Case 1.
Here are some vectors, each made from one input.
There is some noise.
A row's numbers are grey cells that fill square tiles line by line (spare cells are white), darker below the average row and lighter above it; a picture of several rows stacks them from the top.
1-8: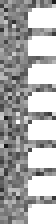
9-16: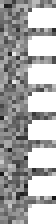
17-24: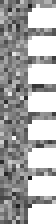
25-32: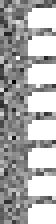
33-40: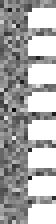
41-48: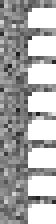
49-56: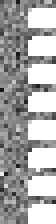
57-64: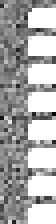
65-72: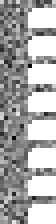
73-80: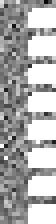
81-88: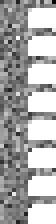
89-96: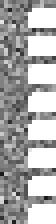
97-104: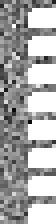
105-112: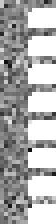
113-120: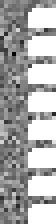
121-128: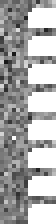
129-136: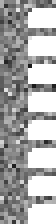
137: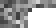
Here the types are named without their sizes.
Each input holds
either a point on a circle and a true/false value, or a point on a line.
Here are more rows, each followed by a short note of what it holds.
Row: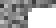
a point on a circle and a true/false value
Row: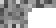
a point on a line
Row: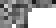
a point on a circle and a true/false value
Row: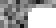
a point on a circle and a true/false value
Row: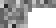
a point on a line
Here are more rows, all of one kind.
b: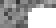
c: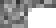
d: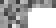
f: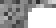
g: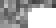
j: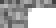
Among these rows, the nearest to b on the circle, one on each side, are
f and g.
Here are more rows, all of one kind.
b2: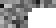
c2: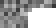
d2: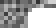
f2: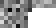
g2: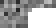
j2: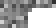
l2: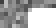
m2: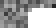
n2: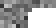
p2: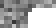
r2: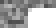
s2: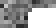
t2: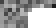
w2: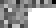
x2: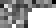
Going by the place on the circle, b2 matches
c2, m2, n2 and t2.
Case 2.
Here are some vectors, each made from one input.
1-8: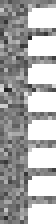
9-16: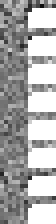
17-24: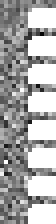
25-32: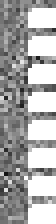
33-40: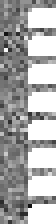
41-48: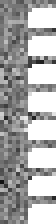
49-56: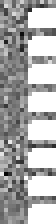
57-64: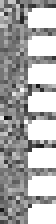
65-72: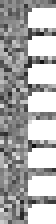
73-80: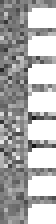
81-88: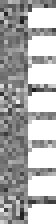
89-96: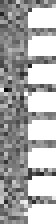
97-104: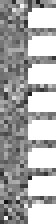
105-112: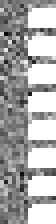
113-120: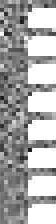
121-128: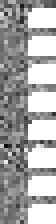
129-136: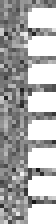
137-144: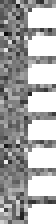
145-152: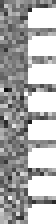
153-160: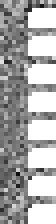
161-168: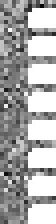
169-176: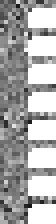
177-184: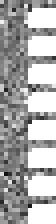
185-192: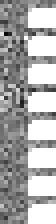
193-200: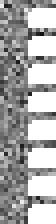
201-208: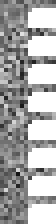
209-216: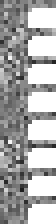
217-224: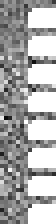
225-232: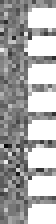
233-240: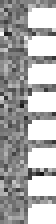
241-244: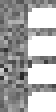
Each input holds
either a point on a 9-point circle, or a point on a 10-point circle and a true/false value, or a fixed value.
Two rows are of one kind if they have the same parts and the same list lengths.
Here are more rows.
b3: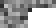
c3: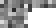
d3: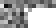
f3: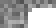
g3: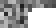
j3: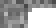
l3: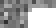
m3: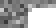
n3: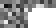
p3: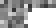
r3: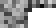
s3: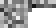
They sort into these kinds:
b3, d3, g3, n3, r3, s3
c3, p3
f3, j3, l3, m3

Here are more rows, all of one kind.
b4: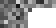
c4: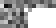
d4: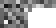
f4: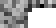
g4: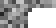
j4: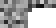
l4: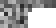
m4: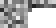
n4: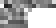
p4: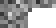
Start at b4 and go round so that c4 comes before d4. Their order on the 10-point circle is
b4, p4, g4, f4, j4, m4, n4, c4, l4, d4.
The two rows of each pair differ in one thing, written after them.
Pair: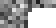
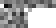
the place on the 10-point circle
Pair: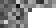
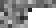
the true/false value
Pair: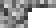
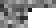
the place on the 10-point circle
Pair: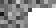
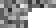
the place on the 10-point circle
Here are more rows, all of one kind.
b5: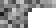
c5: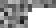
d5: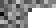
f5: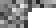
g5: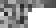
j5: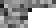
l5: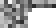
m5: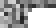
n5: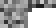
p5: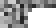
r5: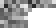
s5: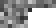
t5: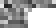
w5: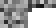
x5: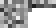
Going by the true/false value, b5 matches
d5, f5, r5 and t5.
